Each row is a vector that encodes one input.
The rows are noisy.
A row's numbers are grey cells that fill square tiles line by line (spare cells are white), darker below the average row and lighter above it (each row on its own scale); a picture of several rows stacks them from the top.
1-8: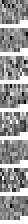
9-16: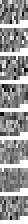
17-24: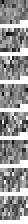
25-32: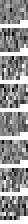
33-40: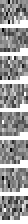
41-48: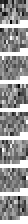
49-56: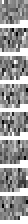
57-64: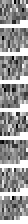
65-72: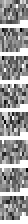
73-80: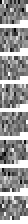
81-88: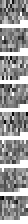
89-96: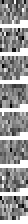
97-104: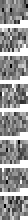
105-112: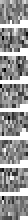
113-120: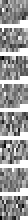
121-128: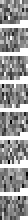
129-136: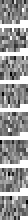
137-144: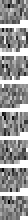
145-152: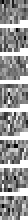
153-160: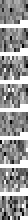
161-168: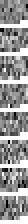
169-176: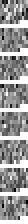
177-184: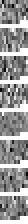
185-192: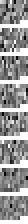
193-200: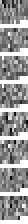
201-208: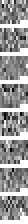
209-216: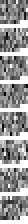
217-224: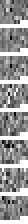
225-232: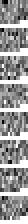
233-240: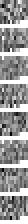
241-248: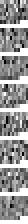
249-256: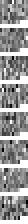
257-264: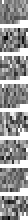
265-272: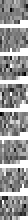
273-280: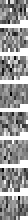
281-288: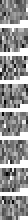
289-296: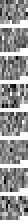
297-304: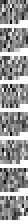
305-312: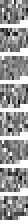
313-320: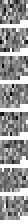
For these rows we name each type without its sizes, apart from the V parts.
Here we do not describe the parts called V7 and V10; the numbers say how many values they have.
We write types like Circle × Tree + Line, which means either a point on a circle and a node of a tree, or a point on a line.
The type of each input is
(Bool × Bool × Bool + (Circle + Line) × V10) × V7.
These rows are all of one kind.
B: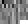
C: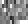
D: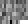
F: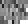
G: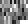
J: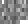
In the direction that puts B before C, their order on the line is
G, J, D, B, C, F.
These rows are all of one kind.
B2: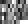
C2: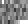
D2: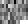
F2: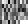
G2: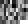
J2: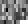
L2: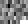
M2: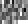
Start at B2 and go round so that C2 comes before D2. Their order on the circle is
B2, G2, L2, F2, M2, C2, D2, J2.
